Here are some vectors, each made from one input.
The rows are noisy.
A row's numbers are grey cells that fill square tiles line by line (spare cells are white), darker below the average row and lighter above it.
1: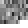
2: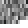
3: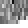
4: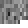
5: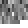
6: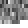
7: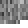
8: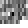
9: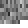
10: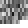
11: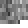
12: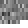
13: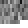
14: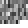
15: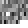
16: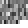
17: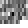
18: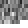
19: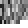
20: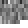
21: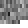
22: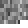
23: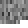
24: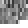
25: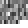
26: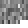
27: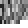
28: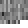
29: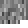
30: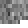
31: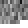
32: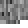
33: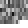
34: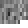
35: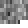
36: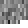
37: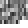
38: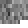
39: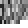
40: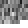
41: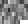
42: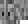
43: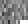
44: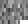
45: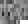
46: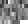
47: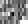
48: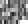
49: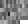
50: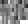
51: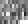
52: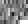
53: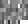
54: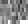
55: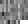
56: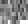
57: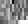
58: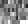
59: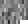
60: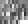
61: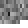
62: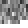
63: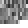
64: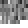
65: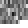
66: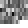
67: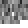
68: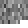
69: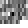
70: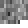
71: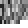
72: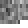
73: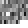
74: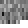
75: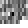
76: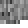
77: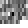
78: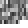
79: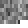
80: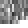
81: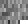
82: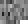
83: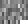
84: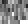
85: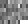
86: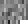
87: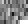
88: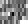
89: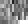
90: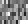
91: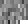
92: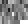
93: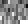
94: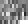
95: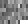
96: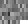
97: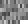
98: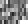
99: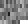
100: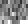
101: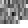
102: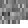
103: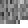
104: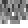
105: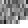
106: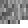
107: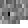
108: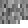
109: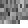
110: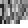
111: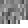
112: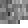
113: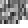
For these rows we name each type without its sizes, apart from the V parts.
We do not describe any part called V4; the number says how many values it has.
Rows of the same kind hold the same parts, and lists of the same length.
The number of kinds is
5.
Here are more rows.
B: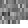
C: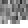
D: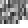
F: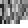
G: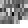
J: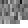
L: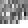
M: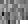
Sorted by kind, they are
B, M
C, J
D, L
F
G

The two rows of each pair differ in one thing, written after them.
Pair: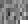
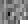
one of the three true/false values
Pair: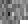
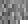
one of the three true/false values
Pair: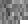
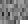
the value of V4
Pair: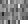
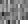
one of the three true/false values
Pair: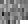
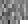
the value of V4
